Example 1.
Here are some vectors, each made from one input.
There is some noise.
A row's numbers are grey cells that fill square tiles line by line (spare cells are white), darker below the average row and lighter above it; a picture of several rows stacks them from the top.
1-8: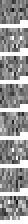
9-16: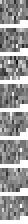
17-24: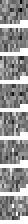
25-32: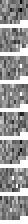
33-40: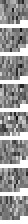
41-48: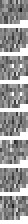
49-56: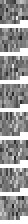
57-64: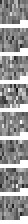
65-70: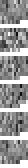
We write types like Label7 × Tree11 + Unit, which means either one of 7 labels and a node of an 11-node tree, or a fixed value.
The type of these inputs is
Circle5 × Circle5 + Unit.
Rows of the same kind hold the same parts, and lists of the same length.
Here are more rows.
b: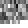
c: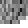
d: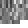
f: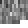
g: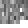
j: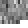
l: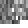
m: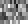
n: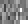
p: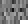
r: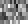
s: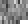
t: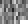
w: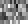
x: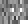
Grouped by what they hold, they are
b, m, r, w
c, d, f, g, j, l, n, p, s, t, x

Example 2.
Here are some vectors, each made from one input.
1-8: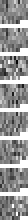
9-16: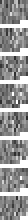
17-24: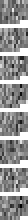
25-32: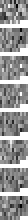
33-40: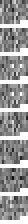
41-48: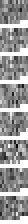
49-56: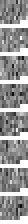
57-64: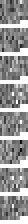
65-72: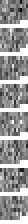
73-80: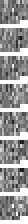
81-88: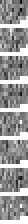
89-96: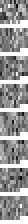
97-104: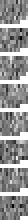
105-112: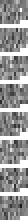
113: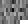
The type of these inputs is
Circle5 × Circle5 + Unit.
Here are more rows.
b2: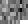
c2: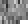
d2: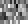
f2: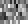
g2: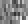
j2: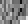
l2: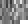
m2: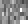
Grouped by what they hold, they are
b2, c2, g2, j2, l2, m2
d2, f2

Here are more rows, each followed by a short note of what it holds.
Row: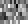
a fixed value
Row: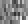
a point on each of two 5-point circles
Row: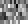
a fixed value
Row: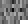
a point on each of two 5-point circles
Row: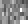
a point on each of two 5-point circles
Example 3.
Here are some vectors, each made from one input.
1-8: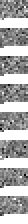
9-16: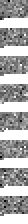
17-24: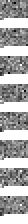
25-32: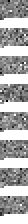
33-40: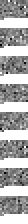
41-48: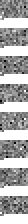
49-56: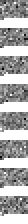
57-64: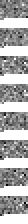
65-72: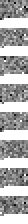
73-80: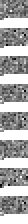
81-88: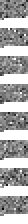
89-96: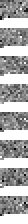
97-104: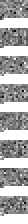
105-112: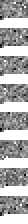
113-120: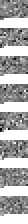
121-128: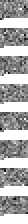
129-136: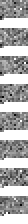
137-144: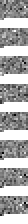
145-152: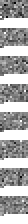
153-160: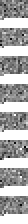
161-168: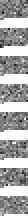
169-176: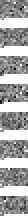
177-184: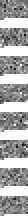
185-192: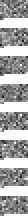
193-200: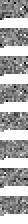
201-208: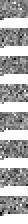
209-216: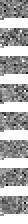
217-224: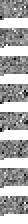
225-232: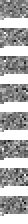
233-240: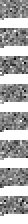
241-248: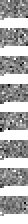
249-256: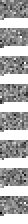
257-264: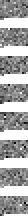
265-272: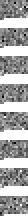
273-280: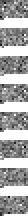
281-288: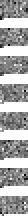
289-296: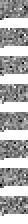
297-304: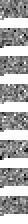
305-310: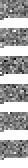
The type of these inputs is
Bool × Bool × Bool × Bool × Line20.
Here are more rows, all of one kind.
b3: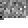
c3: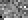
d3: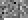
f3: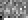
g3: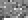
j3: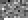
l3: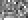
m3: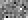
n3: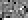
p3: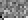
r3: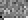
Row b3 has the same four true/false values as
c3, f3, p3 and r3.
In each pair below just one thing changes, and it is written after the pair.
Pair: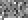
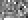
one of the four true/false values
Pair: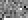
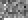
the place on the 20-point line
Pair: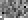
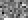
one of the four true/false values
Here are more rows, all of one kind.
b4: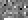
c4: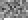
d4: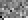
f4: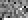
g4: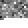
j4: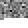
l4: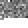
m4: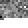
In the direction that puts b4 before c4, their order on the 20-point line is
b4, l4, c4, j4, d4, f4, g4, m4.
